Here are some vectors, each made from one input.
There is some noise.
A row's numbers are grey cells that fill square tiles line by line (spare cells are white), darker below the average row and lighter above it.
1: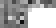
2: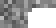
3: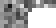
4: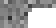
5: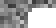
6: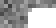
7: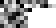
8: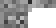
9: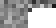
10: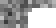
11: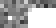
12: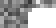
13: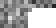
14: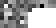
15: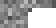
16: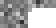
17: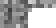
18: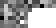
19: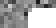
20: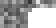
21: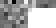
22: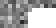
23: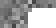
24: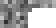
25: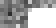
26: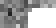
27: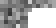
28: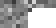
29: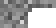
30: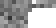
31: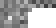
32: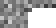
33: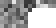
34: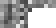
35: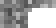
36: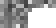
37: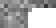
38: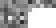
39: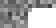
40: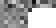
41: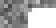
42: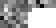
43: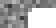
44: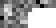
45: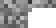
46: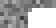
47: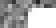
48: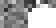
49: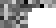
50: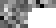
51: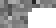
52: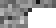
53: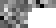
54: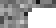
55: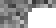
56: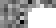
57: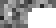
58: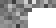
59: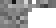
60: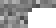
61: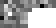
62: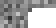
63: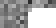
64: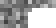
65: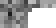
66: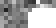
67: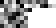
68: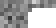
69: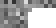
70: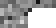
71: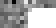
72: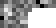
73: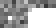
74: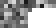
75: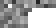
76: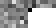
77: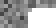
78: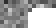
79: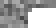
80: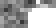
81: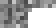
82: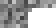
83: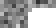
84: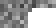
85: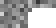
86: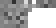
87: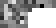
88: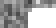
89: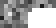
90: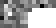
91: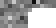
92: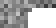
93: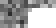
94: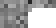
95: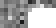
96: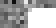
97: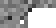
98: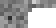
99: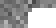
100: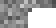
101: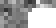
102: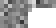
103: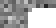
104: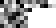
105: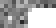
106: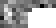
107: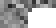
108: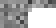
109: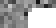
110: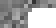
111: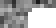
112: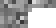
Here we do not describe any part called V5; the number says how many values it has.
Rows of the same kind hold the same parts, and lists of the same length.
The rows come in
4 kinds.
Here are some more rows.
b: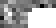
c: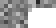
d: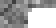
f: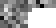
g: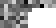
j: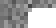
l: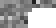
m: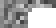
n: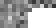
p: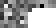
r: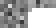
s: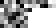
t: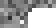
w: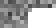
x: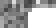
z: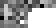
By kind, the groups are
b, f, g, p, z
c, d, j, l, n, r, w, x
m, t
s

